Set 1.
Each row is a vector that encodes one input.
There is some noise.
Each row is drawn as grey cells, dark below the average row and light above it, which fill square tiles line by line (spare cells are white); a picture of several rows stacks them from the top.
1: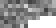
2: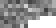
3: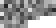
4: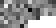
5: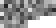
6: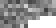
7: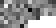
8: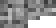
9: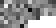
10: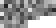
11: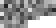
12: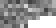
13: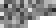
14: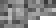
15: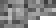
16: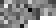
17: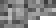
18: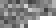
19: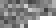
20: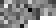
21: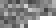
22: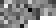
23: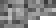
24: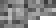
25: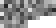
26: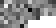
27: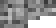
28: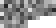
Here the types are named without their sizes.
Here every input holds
a point on a line.
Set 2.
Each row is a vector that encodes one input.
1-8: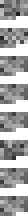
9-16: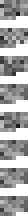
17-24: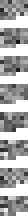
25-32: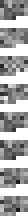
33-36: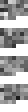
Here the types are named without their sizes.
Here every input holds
a label.
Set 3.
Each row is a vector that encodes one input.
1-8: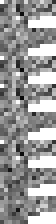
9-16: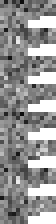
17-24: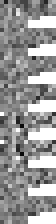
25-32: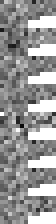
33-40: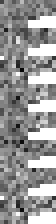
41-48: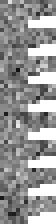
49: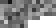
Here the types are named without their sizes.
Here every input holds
either a point on a circle, or a fixed value.
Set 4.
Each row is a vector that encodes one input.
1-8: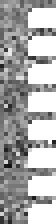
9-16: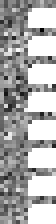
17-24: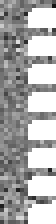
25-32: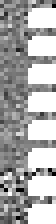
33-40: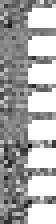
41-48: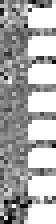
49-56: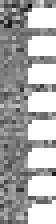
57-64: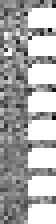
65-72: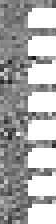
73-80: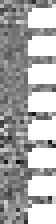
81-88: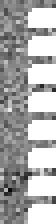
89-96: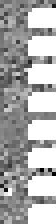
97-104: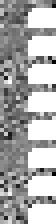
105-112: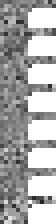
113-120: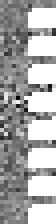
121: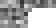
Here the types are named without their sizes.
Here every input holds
a label.
